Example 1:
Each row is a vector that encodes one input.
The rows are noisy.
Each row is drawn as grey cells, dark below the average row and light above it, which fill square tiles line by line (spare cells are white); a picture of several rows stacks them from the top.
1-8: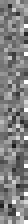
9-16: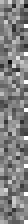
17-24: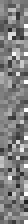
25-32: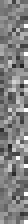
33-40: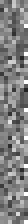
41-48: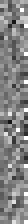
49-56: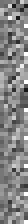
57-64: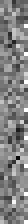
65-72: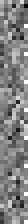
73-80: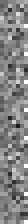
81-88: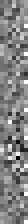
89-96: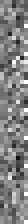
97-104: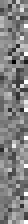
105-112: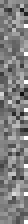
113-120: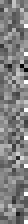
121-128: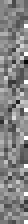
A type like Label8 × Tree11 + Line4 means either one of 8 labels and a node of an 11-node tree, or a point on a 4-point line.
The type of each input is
Circle10.
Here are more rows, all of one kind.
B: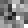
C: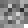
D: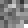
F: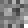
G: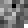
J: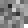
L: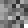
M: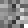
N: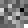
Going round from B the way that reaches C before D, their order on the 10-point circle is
B, J, G, N, C, L, M, F, D.
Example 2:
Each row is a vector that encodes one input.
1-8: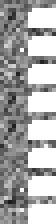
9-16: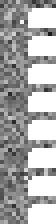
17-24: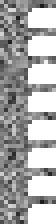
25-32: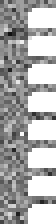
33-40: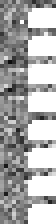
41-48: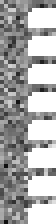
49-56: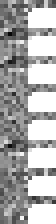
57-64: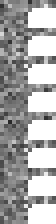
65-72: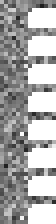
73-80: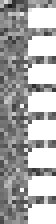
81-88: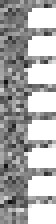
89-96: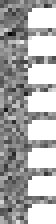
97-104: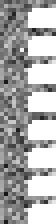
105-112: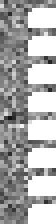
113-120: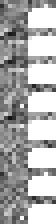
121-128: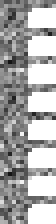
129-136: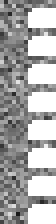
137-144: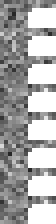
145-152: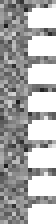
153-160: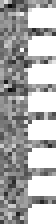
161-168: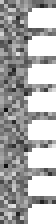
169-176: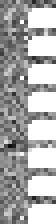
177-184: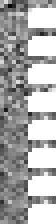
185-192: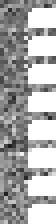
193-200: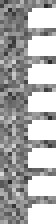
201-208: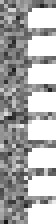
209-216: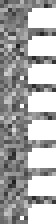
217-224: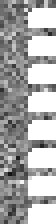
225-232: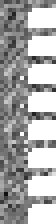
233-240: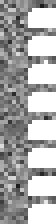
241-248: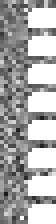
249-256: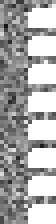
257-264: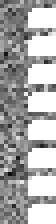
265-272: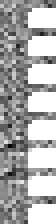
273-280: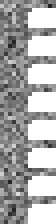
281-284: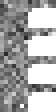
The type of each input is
Tree11.
